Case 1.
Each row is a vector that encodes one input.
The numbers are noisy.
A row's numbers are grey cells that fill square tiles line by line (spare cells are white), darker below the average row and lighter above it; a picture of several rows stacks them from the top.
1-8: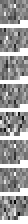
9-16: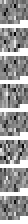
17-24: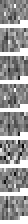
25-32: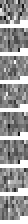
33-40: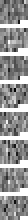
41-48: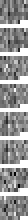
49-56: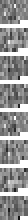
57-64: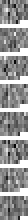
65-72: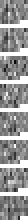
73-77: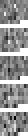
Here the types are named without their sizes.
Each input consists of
either a fixed value, or three true/false values.
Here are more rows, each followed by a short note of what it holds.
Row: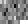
three true/false values
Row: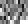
a fixed value
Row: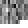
three true/false values
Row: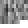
three true/false values
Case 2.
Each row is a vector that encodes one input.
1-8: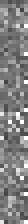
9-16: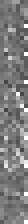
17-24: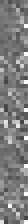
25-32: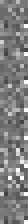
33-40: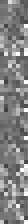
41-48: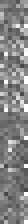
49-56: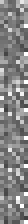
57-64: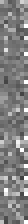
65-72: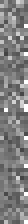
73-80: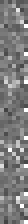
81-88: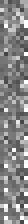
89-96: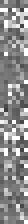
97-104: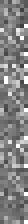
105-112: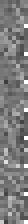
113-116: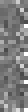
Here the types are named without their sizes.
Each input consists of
either a point on a circle, or a fixed value.
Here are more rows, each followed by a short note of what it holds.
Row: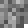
a fixed value
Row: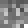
a point on a circle
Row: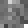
a point on a circle
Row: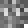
a fixed value
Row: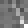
a point on a circle
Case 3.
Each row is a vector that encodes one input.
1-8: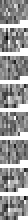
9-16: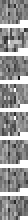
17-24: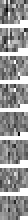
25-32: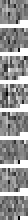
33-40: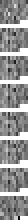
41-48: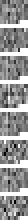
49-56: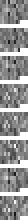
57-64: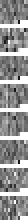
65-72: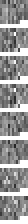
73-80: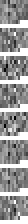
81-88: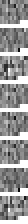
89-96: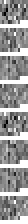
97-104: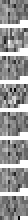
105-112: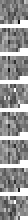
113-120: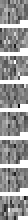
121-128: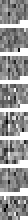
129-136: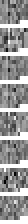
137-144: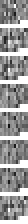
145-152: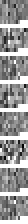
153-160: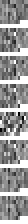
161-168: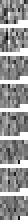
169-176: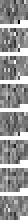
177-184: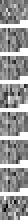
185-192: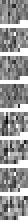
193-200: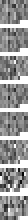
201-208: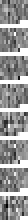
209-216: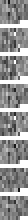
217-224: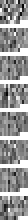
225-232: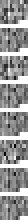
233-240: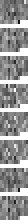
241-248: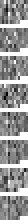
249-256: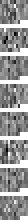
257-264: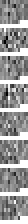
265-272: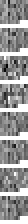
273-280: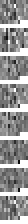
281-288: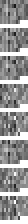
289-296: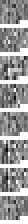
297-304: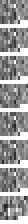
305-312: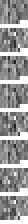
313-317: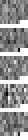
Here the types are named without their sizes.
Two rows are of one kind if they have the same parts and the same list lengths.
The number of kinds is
2.
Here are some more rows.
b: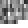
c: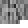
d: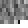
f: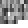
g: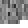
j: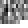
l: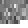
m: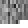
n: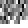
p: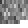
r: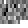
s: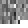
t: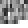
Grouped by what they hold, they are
b, c, d, f, g, j, l, m, p, r, s, t
n

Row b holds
three true/false values.
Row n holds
a fixed value.
